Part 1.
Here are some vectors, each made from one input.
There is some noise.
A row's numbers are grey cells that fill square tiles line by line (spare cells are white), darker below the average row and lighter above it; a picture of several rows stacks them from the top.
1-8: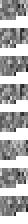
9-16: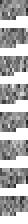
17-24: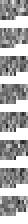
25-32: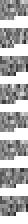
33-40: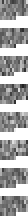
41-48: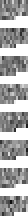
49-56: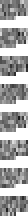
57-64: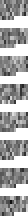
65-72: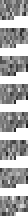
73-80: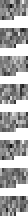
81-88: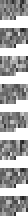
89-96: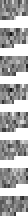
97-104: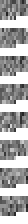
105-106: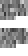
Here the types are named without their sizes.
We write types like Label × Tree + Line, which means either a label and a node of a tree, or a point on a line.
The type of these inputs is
Circle.
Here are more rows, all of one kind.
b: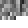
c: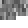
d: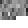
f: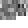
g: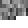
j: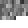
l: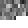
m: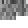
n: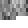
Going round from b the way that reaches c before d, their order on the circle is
b, m, c, f, n, d, g, l, j.
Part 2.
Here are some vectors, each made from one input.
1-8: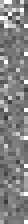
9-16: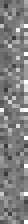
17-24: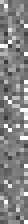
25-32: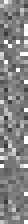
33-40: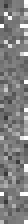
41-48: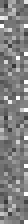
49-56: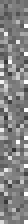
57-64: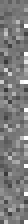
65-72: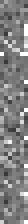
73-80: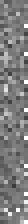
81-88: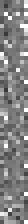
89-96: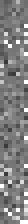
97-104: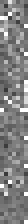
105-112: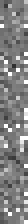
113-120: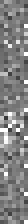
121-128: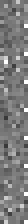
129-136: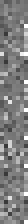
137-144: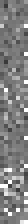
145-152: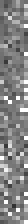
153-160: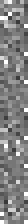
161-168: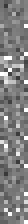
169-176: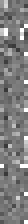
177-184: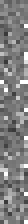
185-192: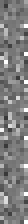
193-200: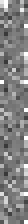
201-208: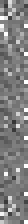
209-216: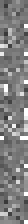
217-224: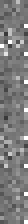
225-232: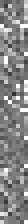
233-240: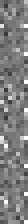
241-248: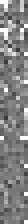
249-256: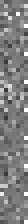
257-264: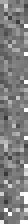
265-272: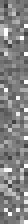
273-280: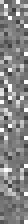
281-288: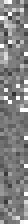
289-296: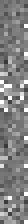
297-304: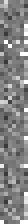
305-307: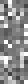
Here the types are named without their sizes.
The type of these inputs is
Bool × Bool × Bool + Unit.
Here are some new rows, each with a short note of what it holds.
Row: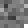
a fixed value
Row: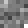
three true/false values
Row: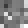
three true/false values
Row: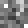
a fixed value
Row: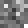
a fixed value
